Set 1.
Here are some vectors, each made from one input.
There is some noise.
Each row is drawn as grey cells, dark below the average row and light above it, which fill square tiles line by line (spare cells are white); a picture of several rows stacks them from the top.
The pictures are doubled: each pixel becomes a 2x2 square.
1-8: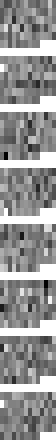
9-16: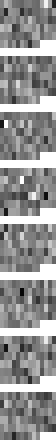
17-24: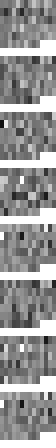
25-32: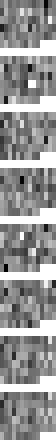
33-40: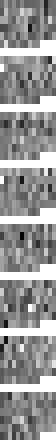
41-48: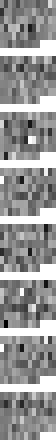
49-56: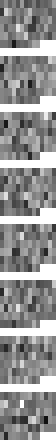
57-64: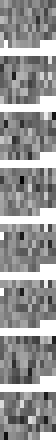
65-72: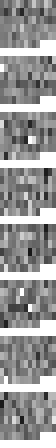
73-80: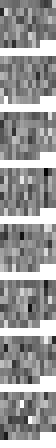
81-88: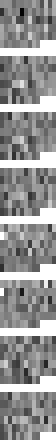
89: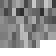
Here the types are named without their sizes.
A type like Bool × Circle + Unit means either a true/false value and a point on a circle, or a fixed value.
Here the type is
Label × (Tree + Unit).
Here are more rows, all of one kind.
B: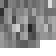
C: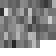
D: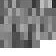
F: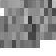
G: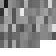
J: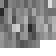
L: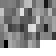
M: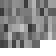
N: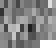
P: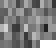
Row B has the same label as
G, J and N.
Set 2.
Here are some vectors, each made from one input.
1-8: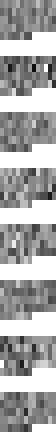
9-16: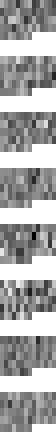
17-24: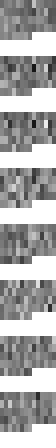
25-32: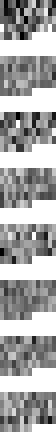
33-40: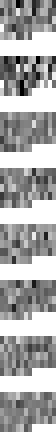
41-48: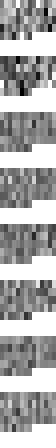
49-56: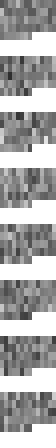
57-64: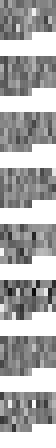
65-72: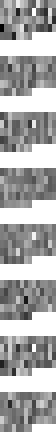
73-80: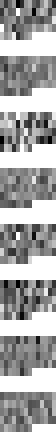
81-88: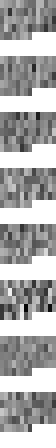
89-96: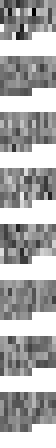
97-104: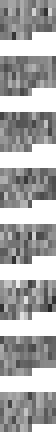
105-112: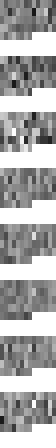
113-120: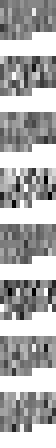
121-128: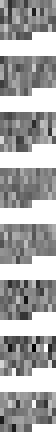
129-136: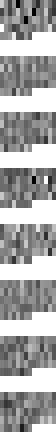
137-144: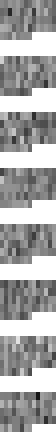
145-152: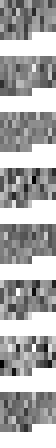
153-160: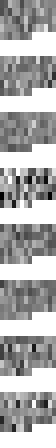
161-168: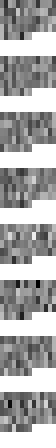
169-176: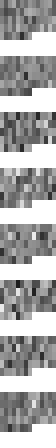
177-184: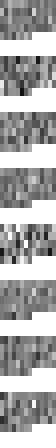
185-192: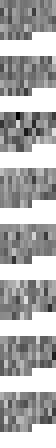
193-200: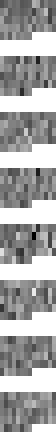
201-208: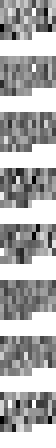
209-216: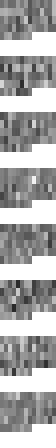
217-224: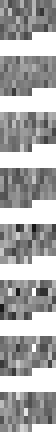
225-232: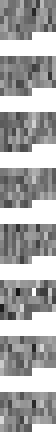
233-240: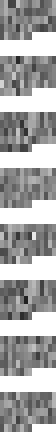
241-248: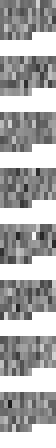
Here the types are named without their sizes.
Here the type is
Bool × Bool × Bool × Bool + Line.
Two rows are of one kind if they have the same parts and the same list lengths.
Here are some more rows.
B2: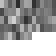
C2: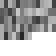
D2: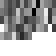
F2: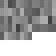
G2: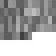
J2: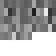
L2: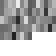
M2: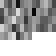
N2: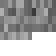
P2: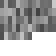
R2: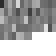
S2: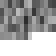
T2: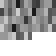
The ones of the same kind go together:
B2, M2, S2, T2
C2, D2, F2, G2, J2, L2, N2, P2, R2

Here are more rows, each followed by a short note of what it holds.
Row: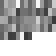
four true/false values
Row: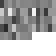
four true/false values
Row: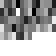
a point on a line
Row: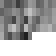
four true/false values
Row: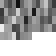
a point on a line
